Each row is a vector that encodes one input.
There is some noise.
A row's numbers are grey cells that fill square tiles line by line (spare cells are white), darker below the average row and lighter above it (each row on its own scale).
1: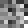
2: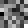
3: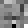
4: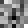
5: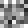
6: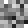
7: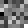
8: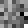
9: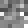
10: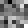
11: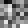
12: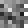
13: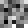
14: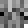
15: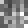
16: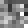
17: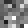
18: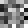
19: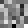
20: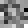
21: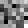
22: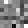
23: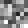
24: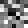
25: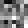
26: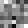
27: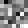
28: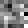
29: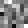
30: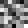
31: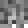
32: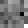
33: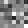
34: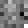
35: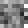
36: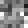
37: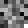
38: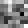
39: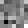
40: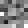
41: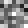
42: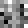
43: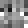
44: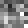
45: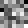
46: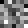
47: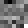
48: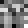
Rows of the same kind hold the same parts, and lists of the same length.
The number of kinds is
2.
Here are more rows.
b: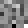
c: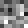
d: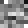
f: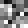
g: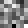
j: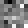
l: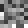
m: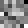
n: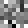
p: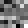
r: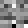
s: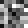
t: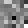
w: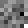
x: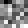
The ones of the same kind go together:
b, c, d, g, j, l, m, n, p, r, s, t, w
f, x

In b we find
a point on a 6-point circle and a true/false value.
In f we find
a fixed value.
